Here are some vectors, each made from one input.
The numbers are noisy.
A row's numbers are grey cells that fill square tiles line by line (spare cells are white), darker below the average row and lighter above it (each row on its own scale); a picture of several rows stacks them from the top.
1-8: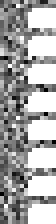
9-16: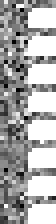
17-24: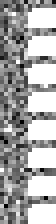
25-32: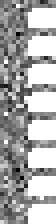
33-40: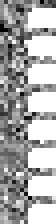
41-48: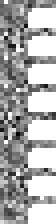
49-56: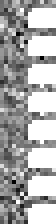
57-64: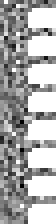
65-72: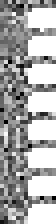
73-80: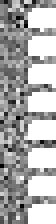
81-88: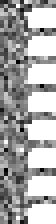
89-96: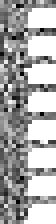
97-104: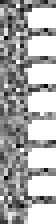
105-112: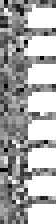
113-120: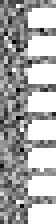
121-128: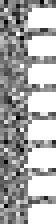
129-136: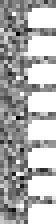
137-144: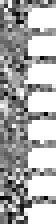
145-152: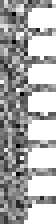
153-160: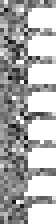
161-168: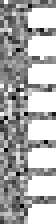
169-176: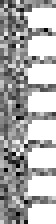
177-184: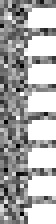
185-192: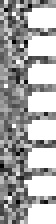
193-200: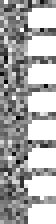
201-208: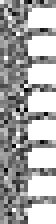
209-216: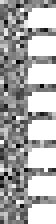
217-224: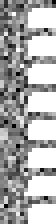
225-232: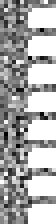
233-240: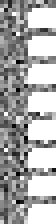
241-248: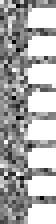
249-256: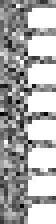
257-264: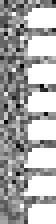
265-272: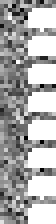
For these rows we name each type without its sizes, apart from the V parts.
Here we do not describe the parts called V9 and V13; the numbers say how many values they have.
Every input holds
a true/false value and a value of V13, together with either a fixed value, or a label and a value of V9.
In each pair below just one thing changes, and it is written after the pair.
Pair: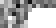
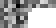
the value of V13
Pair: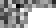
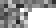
the value of V9
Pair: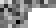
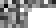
the value of V13
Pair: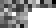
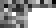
the value of V9
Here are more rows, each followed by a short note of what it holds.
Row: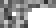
a true/false value and a value of V13
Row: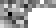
a true/false value and a value of V13
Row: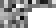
a true/false value and a value of V13
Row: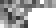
a true/false value and a value of V13
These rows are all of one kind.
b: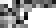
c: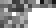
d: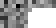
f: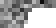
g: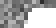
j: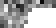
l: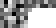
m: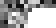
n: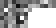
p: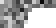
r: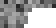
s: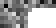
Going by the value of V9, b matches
c, j, m and p.
